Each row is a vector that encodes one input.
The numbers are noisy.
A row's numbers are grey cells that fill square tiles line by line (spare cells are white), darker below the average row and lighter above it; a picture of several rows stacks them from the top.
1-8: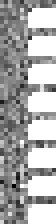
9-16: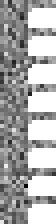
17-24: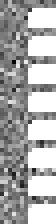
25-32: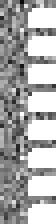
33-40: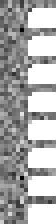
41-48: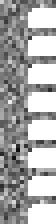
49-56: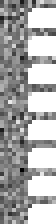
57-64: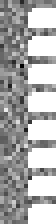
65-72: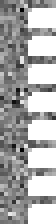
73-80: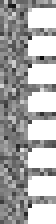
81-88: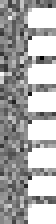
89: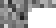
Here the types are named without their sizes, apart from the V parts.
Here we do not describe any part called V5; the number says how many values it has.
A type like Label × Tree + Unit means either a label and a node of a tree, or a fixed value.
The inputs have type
Circle × (Line + V5).
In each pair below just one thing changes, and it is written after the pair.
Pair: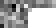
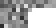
the place on the line
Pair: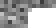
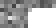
the place on the line
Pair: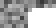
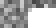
the place on the circle
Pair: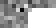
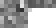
the place on the circle
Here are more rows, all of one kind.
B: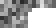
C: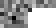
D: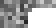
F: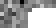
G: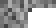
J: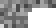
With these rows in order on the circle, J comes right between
B and C.
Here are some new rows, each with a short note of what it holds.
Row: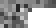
a point on a circle and a value of V5
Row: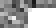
a point on a circle and a point on a line
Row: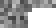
a point on a circle and a value of V5
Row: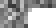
a point on a circle and a point on a line
